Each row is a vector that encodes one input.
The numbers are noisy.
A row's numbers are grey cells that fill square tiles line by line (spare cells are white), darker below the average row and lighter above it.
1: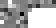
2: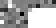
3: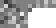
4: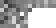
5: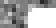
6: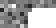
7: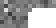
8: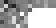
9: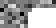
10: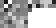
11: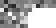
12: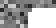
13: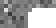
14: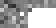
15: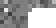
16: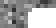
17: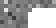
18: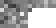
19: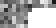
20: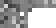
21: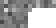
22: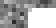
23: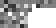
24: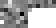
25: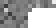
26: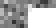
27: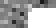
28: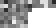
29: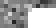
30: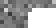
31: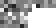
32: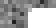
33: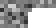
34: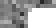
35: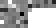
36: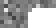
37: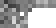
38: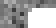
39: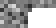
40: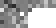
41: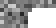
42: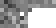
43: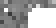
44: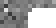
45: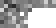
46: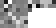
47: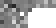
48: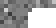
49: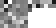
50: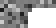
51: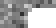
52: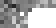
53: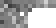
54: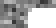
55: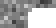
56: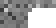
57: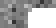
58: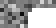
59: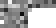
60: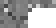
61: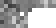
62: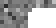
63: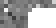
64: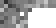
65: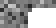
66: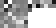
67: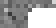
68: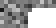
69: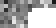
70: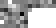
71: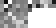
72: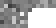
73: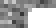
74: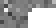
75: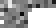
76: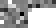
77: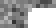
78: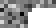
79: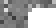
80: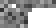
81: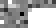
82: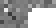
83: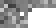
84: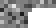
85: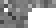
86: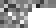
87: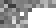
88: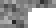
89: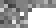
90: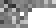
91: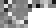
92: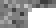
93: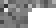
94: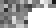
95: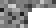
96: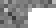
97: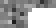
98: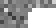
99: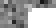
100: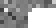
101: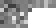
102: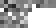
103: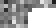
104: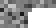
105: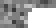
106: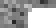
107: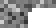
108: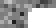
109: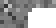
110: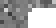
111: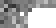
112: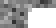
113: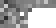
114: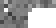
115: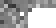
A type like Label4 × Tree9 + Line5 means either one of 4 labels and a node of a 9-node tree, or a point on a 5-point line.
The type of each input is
Bool × Bool × Bool.
